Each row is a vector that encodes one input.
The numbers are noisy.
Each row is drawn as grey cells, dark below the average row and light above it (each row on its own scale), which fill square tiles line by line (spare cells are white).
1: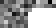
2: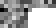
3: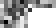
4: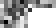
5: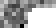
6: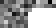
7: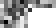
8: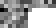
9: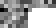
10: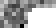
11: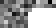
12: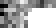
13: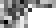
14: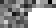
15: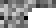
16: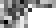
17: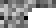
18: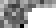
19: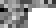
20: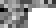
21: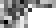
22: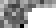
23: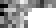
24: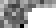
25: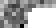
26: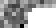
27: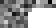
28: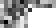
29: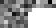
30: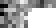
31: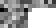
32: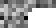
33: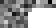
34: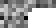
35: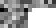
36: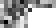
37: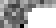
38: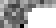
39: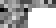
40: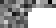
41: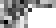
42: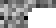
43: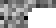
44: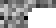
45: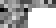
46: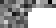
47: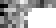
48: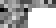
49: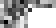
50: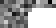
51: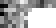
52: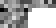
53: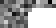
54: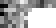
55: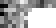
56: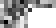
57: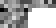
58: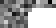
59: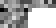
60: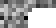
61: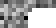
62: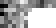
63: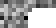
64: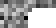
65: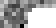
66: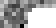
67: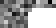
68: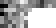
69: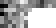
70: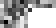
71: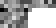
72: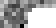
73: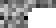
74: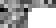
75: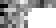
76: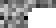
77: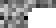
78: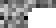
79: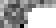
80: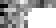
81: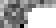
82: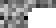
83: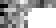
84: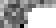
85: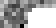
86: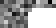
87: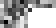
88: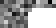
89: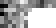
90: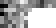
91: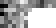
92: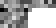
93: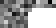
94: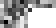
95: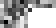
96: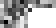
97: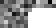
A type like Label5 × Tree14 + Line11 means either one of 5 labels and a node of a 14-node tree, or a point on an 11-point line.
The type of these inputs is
Label6.
